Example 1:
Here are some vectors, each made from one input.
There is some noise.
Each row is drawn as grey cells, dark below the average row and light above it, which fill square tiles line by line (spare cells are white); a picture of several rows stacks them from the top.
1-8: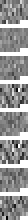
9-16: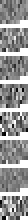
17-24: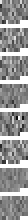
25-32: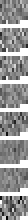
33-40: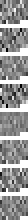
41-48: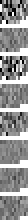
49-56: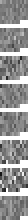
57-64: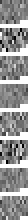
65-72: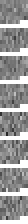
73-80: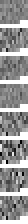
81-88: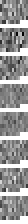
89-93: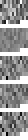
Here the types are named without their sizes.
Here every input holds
either a fixed value, or a point on each of two lines and a true/false value.
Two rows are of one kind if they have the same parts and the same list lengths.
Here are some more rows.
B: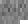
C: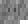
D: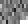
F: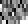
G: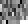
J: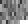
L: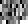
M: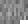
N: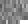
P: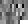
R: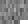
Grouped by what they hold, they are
B, C, D, F, G, J, M, N, R
L, P

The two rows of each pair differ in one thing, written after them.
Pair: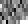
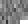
the place on one of the two lines
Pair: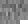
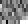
the true/false value
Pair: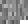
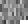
the place on one of the two lines
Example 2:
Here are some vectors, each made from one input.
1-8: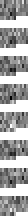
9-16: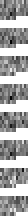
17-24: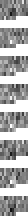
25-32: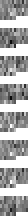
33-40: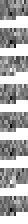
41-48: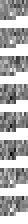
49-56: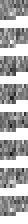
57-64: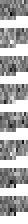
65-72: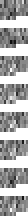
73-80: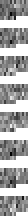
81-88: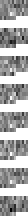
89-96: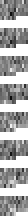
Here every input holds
one of 9 labels and a true/false value.
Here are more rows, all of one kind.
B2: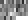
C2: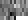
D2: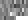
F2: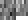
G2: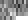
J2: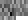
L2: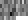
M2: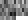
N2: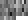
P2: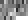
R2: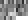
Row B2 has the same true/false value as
D2, G2, P2 and R2.
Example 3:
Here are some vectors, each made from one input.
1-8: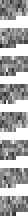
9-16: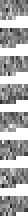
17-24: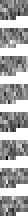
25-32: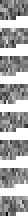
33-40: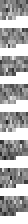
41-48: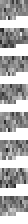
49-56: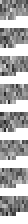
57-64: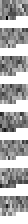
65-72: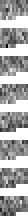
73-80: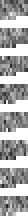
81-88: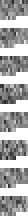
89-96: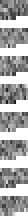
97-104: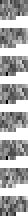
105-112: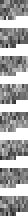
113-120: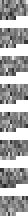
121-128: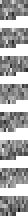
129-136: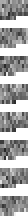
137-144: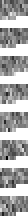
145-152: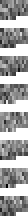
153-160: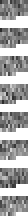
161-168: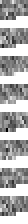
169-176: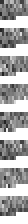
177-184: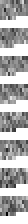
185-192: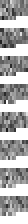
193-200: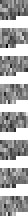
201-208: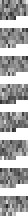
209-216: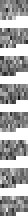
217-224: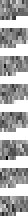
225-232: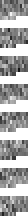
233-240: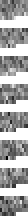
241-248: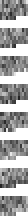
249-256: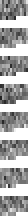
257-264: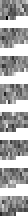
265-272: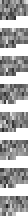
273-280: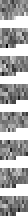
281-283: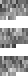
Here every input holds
one of 9 labels and a true/false value.
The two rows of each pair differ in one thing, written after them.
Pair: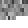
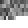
the label
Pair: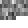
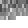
the true/false value
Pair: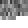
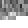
the label
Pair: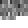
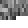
the true/false value
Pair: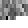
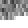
the true/false value
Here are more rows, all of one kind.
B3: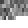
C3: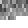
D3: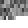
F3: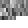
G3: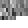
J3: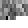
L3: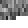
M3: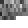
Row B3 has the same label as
D3 and M3.
